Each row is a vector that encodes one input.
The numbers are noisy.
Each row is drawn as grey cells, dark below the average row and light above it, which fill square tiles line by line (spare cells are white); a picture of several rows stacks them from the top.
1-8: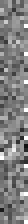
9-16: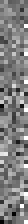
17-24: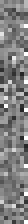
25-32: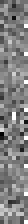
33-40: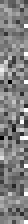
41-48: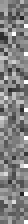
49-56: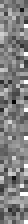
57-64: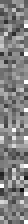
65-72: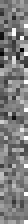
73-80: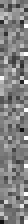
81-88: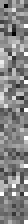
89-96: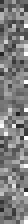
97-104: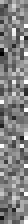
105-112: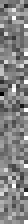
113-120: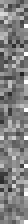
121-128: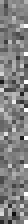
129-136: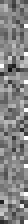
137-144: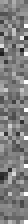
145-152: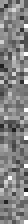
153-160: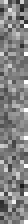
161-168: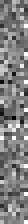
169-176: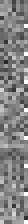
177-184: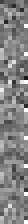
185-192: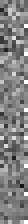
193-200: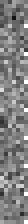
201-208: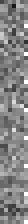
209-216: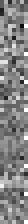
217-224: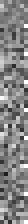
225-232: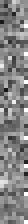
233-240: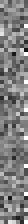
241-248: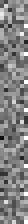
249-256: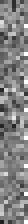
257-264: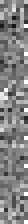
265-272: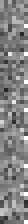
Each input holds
either a node of a 14-node tree, or five true/false values.
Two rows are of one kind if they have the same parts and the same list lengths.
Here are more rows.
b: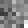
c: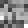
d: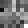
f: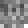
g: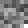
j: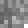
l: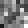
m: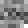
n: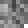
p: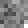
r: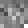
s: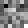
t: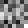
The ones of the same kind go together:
b, f, g, j, m, n, p, r, s
c, d, l, t

